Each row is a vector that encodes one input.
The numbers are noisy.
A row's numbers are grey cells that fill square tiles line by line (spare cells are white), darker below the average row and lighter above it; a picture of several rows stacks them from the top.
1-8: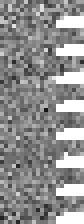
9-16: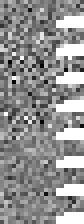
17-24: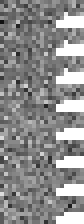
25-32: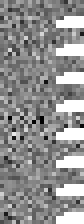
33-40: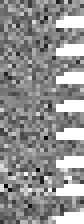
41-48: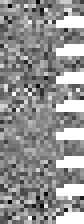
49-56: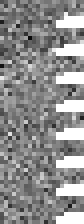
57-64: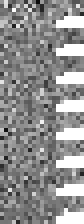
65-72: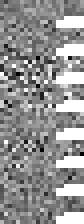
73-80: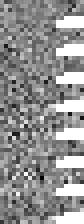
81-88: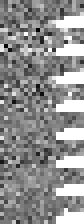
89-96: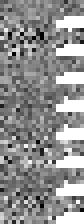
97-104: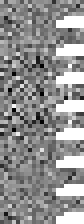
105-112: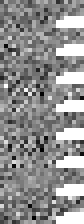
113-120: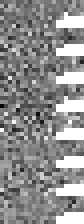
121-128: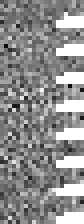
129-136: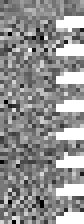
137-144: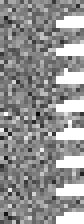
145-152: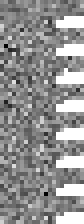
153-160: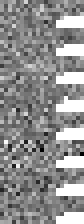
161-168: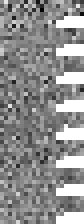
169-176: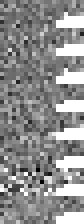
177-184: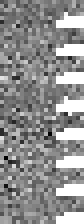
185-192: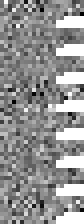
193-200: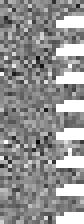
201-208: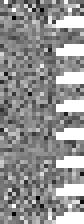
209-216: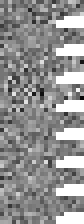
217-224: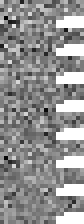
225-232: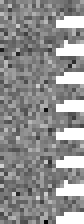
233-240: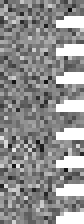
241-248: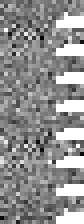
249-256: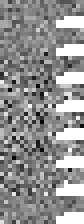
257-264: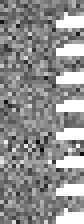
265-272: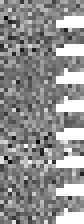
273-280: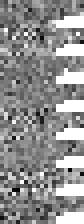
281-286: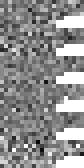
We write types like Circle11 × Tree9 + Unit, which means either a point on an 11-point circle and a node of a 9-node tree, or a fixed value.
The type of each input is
Bool × (Circle8 + Label10).
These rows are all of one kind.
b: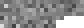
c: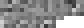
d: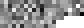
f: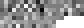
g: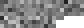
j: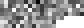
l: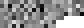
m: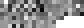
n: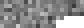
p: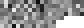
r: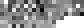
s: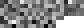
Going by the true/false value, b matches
c, g, n and s.
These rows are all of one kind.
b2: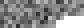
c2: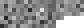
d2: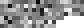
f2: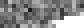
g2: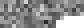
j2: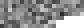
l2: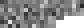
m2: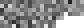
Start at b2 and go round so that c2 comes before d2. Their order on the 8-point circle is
b2, m2, g2, c2, d2, j2, f2, l2.
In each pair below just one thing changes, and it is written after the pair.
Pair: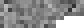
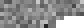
the label
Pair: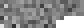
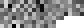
the true/false value
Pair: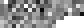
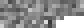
the true/false value
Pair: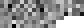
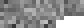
the true/false value
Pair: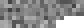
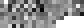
the true/false value
